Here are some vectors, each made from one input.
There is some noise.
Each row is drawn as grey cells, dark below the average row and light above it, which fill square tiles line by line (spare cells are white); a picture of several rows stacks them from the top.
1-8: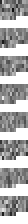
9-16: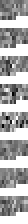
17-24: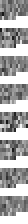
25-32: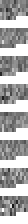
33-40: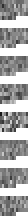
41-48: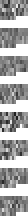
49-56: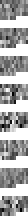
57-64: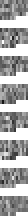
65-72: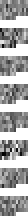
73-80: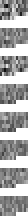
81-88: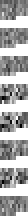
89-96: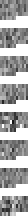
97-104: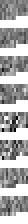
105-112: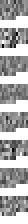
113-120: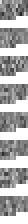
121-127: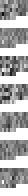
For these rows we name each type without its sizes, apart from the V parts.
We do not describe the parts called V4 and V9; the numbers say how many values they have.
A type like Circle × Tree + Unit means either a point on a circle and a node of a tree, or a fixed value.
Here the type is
Bool × (Line + V4) + V9.
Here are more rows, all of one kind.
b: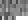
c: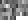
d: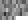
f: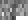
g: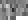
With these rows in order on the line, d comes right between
f and g.
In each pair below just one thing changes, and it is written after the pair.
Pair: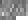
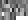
the value of V4
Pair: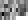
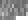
the true/false value
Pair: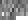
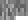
the value of V4
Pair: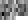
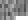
the true/false value
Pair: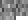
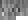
the true/false value
